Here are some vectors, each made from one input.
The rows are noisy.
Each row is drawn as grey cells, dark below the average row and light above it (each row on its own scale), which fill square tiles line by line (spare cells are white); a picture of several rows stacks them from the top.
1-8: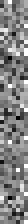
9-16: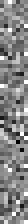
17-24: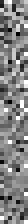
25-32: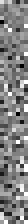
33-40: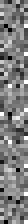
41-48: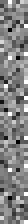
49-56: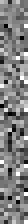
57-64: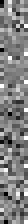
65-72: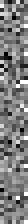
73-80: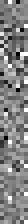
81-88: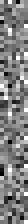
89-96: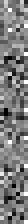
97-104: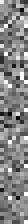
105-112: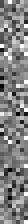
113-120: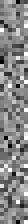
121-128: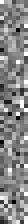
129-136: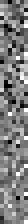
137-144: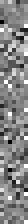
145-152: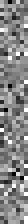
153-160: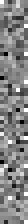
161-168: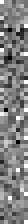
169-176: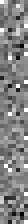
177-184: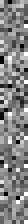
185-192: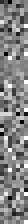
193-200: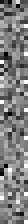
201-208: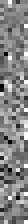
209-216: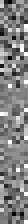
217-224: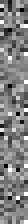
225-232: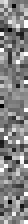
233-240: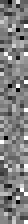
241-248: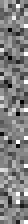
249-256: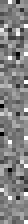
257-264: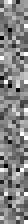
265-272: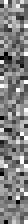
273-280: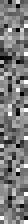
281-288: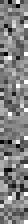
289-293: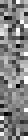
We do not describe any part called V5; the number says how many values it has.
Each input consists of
a point on a 12-point line, together with either four true/false values, or a value of V5.
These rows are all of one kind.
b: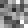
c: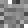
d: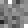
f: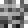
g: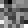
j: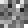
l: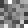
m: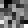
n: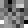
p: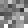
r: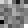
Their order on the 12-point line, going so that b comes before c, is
b, l, c, d, r, p, j, f, n, g, m.
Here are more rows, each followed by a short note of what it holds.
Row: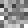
a point on a 12-point line and a value of V5
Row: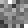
a point on a 12-point line and a value of V5
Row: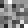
a point on a 12-point line and a value of V5
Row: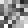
a point on a 12-point line and four true/false values
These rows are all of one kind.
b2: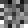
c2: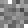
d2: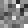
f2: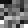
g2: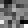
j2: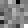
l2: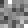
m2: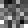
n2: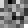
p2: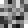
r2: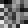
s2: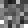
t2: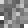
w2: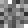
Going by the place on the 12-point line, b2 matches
f2, g2, m2 and s2.
